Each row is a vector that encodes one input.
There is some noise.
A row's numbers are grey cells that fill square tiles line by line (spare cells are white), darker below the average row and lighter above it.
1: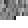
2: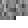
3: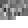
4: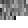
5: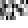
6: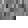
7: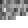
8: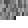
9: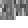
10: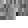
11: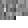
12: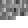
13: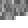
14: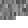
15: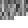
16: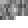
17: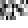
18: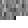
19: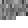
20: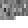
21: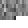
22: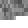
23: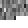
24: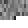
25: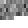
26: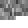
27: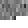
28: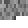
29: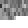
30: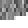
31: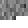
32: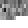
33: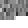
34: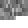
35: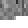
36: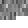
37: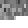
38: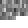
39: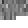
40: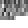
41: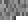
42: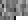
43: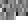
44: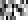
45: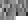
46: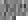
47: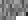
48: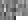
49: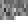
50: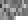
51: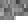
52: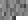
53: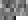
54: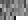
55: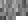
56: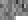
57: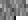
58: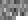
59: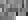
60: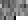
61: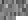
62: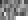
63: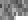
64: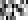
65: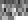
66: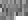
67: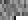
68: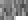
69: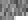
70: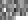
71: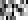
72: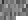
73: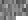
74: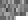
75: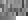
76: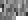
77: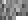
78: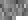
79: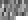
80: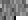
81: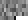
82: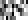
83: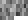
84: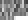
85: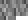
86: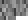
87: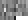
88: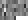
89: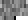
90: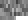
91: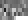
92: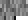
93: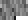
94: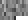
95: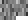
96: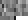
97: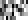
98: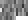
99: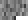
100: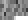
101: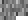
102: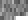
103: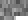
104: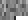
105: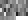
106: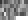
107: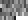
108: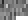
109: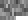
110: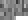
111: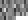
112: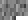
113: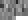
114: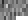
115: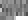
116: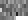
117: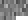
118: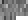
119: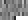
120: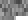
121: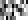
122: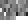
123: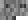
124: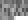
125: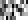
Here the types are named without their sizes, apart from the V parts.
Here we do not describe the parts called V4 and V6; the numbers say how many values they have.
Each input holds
either a fixed value, or a label, a true/false value, a value of V4 and a value of V6.
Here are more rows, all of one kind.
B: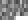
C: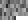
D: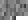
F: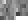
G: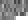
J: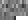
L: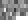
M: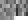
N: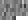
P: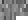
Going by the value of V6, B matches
D, F and J.
